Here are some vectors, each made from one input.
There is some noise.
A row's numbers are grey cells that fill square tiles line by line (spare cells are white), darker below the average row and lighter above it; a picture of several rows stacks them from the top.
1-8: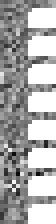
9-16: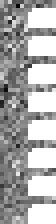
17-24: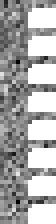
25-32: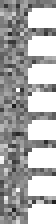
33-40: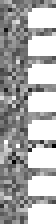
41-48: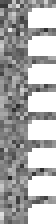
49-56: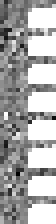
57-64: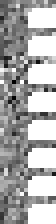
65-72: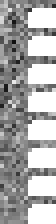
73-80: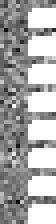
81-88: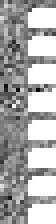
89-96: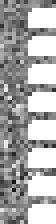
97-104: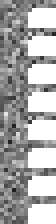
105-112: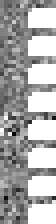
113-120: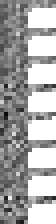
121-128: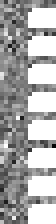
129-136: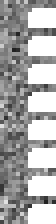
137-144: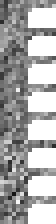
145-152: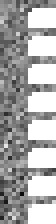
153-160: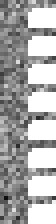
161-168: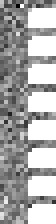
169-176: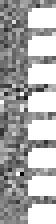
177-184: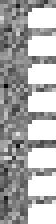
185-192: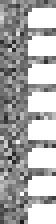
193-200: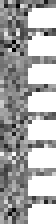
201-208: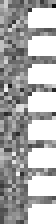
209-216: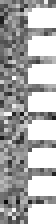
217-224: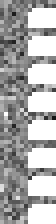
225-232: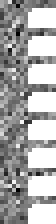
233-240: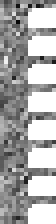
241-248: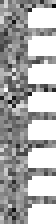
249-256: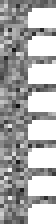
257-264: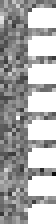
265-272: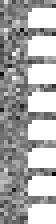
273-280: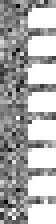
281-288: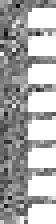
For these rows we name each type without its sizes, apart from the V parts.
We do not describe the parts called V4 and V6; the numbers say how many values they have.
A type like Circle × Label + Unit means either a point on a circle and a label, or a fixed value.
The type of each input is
(Bool × Bool × Bool + Unit) × (Label × V6 + V4).
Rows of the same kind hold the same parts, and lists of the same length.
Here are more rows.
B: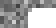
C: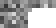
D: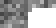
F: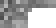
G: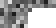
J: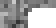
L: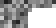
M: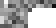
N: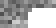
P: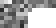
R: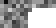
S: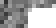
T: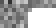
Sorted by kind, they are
B, C, F, G, N, P, T
D, S
J, M
L, R

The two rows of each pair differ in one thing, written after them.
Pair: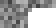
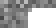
the value of V6
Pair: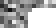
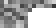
the label
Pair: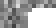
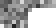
the value of V6
